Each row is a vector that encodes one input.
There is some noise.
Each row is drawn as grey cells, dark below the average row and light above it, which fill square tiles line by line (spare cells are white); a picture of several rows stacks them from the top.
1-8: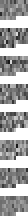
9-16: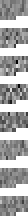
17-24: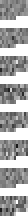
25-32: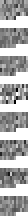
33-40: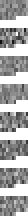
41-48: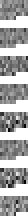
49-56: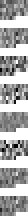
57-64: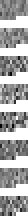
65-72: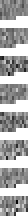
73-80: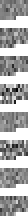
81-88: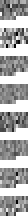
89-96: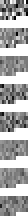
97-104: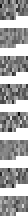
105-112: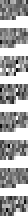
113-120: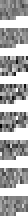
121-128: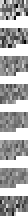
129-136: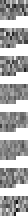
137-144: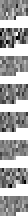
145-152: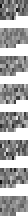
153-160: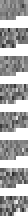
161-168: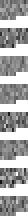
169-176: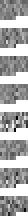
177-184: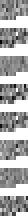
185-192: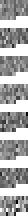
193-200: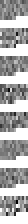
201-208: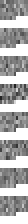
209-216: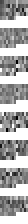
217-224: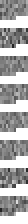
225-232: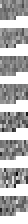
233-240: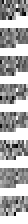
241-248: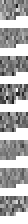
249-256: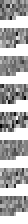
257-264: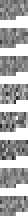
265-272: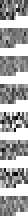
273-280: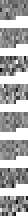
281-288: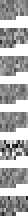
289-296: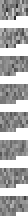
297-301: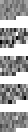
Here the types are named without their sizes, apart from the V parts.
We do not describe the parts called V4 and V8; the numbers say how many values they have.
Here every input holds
either a point on a circle, or a point on a line and a value of V4, or a list of items, each a true/false value and a value of V8.
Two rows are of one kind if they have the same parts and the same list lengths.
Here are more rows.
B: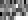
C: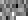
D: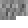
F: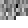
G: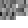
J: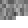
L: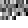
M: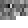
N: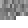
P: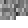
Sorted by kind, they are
B, F, P
C
D, G, N
J
L
M

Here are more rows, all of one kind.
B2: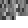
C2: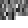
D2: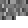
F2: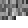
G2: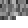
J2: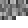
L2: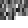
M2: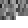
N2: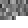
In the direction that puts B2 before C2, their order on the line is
L2, F2, N2, J2, D2, M2, B2, G2, C2.
